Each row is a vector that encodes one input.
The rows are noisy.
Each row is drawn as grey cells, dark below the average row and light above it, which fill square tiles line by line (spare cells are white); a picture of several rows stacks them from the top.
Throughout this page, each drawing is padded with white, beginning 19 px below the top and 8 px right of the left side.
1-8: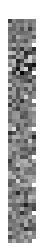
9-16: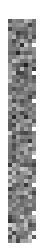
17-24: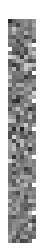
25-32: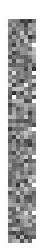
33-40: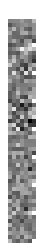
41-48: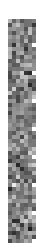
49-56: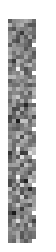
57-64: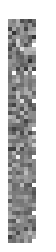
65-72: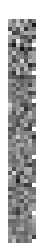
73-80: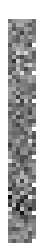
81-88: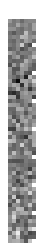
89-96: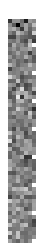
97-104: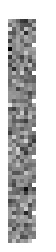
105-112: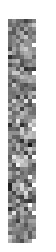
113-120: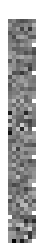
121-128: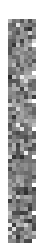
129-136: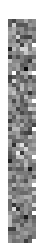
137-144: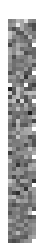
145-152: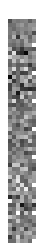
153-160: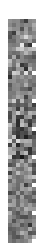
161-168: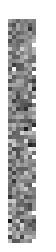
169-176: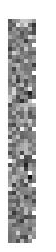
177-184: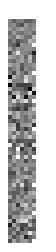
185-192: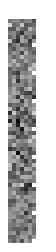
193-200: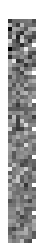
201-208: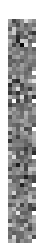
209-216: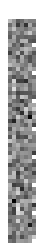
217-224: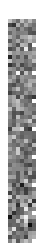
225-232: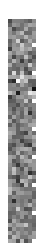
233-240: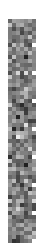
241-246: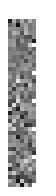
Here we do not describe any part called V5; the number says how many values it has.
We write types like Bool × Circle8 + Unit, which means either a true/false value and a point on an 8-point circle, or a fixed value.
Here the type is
Bool × Label10 × V5 + Label6 × Label6.
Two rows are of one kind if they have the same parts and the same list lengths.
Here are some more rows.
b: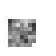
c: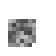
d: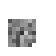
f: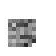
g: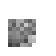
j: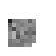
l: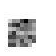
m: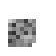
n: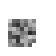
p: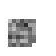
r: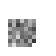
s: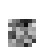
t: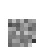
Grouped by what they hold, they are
b, c, d, g, j, m
f, l, n, p, r, s, t

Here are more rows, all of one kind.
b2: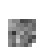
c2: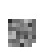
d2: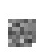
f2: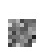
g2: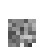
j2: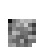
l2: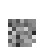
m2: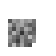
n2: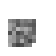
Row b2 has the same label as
d2 and n2.
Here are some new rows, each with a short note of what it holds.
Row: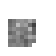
one of 10 labels, a true/false value and a value of V5
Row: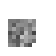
one of 10 labels, a true/false value and a value of V5
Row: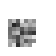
two labels (each one of 6)
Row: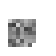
one of 10 labels, a true/false value and a value of V5
